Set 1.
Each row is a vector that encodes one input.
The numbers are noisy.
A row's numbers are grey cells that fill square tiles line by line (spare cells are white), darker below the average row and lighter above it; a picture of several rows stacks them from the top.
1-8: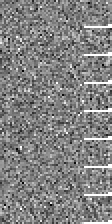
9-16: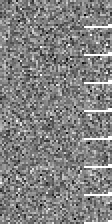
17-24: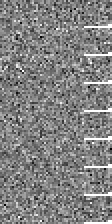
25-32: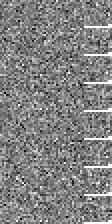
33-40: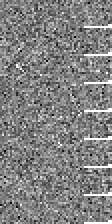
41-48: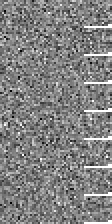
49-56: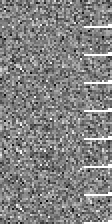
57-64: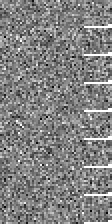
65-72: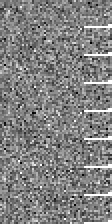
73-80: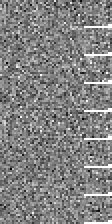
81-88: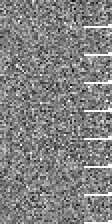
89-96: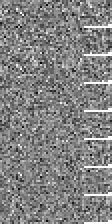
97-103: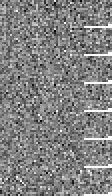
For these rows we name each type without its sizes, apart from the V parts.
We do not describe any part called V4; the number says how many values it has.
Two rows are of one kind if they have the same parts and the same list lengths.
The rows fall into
3 kinds.
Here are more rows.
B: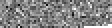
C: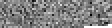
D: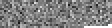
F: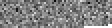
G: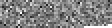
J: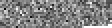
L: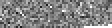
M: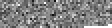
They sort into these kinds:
B, G, J, L
C
D, F, M

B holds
a point on a circle.
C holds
a value of V4.
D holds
three true/false values and a value of V4.
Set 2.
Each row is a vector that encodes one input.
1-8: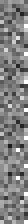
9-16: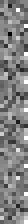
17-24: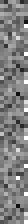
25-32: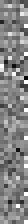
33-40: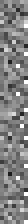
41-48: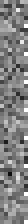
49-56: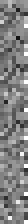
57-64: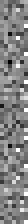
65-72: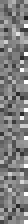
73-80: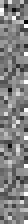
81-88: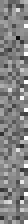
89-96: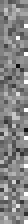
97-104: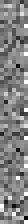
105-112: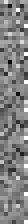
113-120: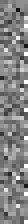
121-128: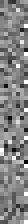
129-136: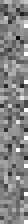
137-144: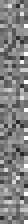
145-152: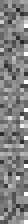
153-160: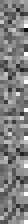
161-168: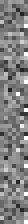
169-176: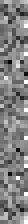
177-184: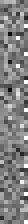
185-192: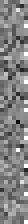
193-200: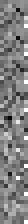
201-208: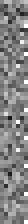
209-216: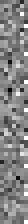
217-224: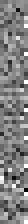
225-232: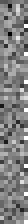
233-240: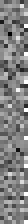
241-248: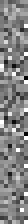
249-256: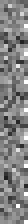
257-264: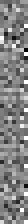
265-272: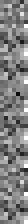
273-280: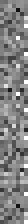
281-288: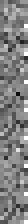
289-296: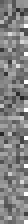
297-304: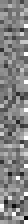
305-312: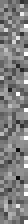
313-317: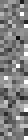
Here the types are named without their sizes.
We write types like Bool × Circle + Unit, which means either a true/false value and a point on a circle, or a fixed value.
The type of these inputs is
List(Line).
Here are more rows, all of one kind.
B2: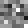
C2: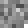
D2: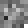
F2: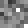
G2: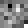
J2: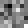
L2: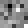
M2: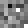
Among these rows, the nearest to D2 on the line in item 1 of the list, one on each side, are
G2 and M2.
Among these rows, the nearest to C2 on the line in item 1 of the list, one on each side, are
L2 and M2.
